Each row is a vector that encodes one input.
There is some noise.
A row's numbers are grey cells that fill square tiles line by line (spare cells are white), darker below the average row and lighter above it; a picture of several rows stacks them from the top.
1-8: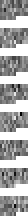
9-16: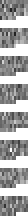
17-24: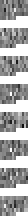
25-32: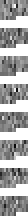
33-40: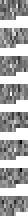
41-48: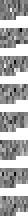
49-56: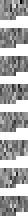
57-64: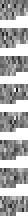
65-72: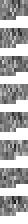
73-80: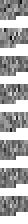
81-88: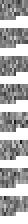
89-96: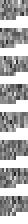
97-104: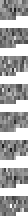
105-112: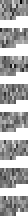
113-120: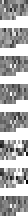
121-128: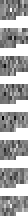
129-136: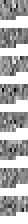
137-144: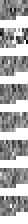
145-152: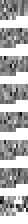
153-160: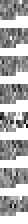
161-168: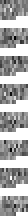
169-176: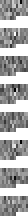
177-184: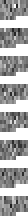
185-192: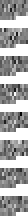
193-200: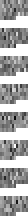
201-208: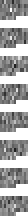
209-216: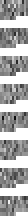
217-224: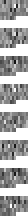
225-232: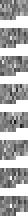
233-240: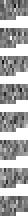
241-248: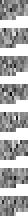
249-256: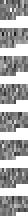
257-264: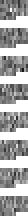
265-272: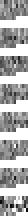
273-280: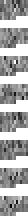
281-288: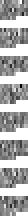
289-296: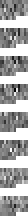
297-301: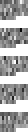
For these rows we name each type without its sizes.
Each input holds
a list of points on a line.
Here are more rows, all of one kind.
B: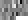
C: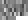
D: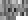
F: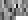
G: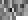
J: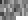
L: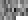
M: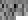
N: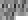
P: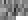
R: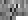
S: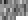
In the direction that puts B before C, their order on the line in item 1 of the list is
B, F, R, D, L, P, S, J, N, M, C, G.
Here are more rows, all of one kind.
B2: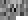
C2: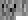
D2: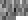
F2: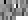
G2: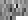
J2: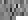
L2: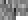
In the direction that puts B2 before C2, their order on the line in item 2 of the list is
D2, B2, L2, J2, G2, C2, F2.
